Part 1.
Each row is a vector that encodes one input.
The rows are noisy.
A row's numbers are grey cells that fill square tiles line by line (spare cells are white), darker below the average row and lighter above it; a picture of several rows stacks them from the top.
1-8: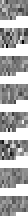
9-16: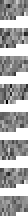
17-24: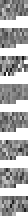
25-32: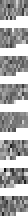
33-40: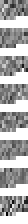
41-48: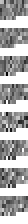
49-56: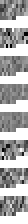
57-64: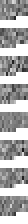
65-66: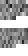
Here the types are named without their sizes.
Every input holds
a label.
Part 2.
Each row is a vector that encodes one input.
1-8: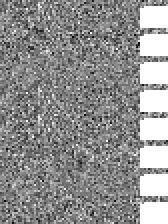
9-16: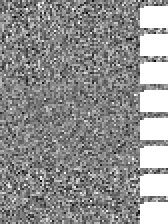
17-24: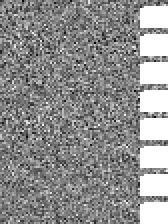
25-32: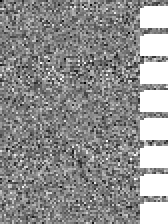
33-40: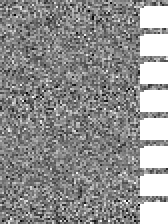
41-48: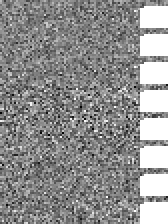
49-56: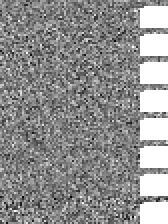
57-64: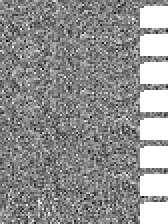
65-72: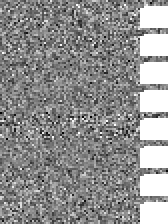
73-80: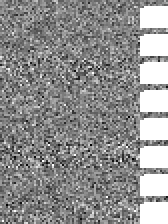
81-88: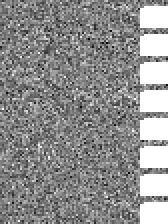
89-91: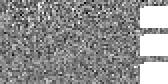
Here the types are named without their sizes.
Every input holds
a point on a line.
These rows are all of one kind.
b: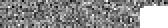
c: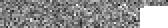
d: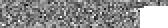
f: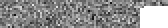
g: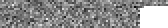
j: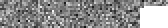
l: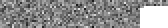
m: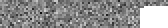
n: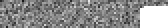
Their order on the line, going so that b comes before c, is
j, l, g, d, m, f, n, b, c.
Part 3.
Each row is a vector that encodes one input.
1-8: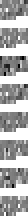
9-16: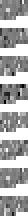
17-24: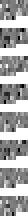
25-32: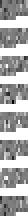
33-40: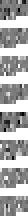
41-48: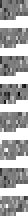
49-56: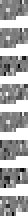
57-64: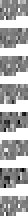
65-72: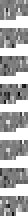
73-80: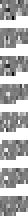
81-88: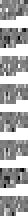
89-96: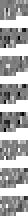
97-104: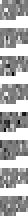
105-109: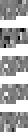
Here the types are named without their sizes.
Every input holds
a point on a line.
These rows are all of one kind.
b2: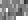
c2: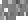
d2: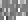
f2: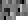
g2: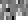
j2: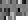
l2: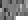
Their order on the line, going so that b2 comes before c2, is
j2, f2, l2, b2, c2, d2, g2.
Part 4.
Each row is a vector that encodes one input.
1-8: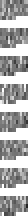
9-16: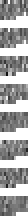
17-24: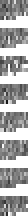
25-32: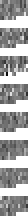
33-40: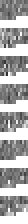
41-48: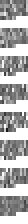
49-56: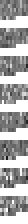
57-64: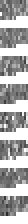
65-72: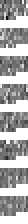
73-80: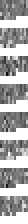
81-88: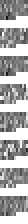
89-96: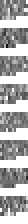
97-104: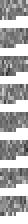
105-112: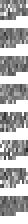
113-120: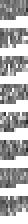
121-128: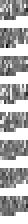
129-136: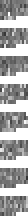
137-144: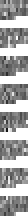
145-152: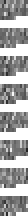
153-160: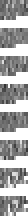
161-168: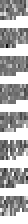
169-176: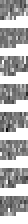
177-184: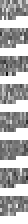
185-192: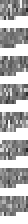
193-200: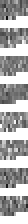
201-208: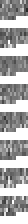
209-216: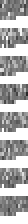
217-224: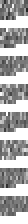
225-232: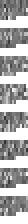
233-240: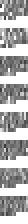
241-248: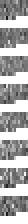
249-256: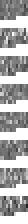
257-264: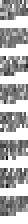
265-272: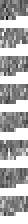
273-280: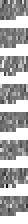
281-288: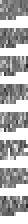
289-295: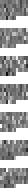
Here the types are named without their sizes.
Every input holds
a label.
